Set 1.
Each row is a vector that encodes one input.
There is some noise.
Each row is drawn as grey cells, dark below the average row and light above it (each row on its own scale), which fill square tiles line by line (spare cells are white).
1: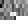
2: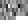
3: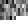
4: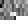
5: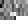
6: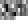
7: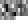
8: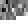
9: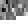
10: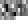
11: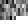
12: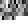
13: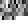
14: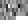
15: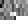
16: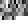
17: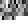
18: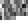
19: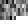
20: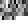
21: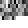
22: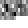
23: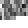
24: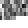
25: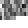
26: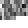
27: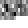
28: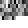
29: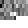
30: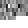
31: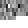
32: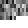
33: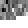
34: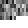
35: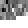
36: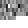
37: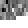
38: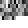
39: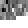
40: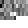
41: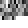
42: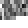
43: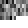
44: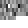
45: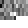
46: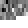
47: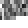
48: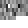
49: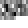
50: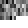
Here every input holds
either a point on a 6-point circle, or a fixed value.
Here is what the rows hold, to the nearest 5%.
About 80% of them hold a point on a 6-point circle. The rest hold a fixed value.
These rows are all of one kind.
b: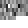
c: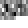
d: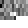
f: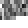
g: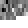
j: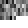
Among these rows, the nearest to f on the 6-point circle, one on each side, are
c and g.
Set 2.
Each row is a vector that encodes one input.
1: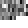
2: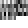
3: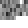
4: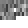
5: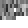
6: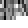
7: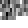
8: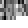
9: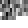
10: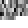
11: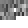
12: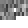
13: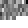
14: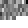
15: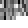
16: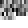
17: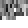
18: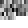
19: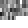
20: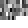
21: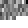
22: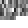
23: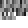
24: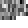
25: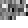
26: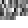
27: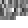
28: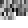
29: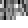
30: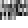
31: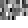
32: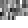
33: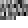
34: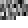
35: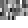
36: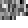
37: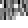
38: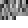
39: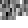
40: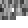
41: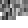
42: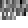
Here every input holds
one of 9 labels.
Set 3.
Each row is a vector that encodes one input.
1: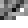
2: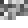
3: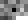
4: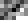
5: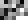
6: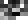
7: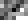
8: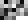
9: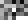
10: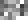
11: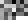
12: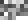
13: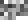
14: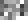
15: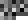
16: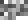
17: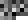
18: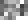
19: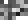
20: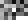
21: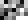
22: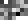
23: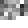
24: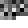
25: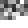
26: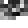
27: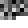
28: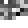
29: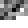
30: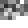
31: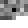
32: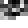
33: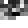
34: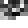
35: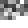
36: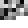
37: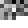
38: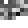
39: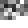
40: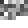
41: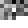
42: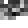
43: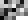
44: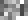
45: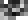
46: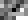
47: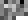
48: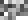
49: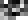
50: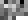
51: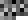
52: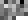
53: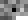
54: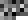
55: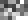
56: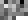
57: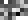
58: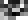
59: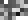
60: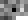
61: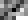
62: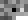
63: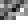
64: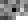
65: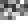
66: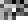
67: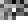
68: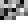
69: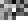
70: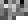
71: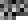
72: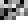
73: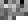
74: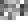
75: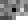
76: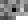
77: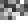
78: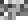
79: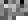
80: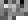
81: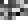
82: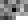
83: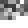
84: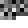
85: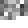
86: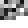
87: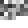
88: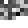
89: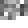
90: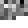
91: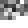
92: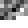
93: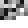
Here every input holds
a point on an 11-point circle.
